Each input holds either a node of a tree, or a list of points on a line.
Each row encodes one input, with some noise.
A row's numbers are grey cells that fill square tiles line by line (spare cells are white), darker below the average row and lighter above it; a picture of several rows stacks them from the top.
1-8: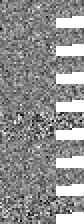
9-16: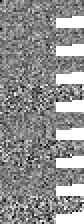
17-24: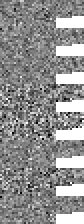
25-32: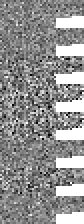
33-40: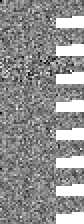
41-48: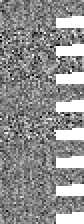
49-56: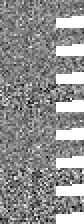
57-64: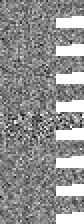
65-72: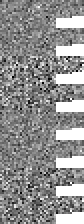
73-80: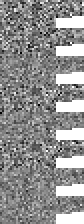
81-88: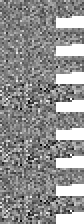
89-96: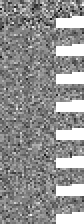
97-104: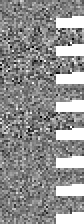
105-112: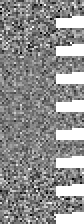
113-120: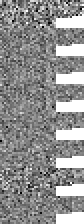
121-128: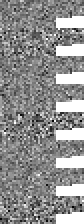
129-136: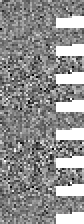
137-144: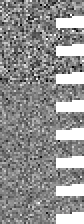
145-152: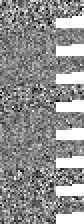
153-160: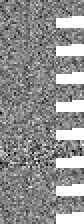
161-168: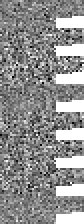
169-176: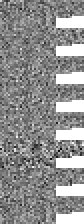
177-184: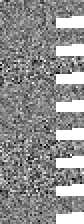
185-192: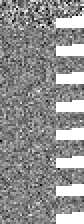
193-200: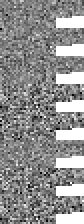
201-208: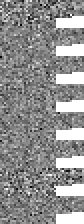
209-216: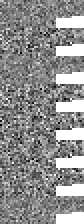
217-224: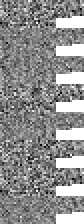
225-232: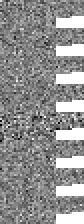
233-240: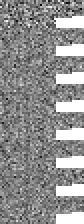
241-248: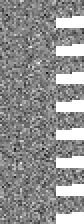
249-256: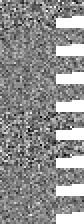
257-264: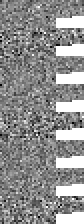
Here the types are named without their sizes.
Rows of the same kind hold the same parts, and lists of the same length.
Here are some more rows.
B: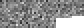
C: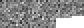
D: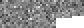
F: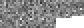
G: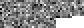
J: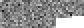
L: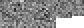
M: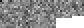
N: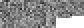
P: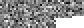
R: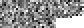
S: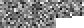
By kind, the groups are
B, C, D, F, M
G, P, S
J, L, N
R

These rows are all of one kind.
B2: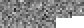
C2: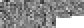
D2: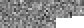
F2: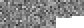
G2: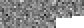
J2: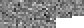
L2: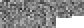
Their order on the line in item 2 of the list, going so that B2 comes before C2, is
J2, G2, D2, F2, L2, B2, C2.
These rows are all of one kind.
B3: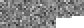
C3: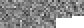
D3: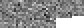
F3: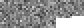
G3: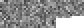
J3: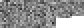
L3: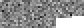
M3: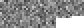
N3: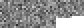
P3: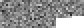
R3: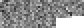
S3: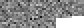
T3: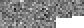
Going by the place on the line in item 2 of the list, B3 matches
C3, D3, P3 and S3.
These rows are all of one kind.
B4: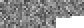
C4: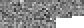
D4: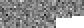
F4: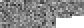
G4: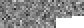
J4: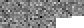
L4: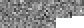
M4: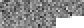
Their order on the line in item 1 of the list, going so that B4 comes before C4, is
J4, M4, F4, B4, G4, D4, L4, C4.
